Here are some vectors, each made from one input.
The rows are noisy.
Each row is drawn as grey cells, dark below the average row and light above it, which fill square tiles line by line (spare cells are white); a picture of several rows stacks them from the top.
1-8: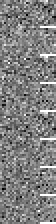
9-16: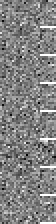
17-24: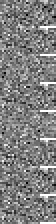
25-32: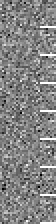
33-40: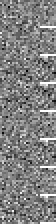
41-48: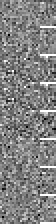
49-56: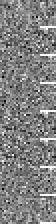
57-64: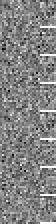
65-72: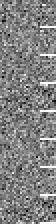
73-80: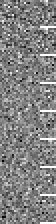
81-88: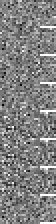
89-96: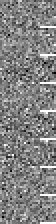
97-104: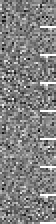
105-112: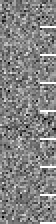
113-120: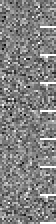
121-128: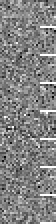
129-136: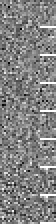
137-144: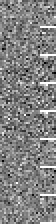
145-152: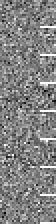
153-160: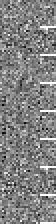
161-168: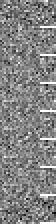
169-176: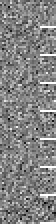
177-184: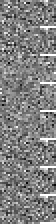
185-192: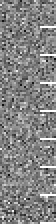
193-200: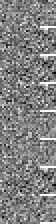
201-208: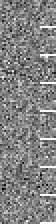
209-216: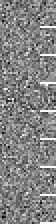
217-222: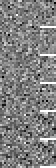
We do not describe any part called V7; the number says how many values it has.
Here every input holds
either a point on a 9-point line, or a node of each of two 11-node trees, a true/false value and a value of V7.
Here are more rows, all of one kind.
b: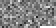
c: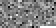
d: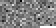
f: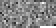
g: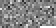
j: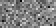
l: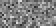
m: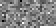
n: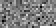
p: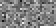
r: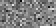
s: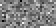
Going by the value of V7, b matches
g, m, p and s.
